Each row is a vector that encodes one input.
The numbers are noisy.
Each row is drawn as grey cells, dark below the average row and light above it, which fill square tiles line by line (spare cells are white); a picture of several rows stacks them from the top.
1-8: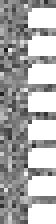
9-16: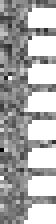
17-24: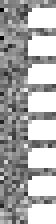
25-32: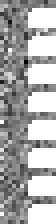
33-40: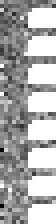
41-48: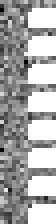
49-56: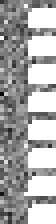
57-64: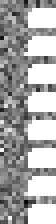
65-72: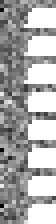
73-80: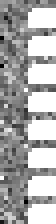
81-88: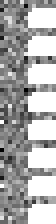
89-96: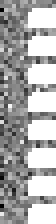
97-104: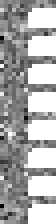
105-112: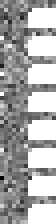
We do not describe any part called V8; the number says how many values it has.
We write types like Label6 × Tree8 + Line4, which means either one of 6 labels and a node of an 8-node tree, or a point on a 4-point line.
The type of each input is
(Line6 + Line10) × V8.
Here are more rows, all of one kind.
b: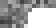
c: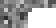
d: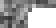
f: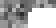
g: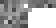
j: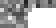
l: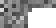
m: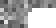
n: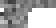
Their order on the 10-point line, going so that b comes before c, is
f, n, j, l, b, d, m, c, g.
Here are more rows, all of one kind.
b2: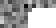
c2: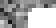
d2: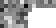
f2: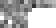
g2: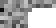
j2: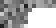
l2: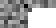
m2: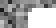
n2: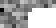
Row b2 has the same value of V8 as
c2, m2 and n2.
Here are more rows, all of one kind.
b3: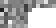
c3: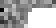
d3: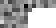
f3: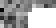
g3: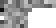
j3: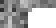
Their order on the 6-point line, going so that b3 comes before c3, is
b3, d3, j3, g3, c3, f3.
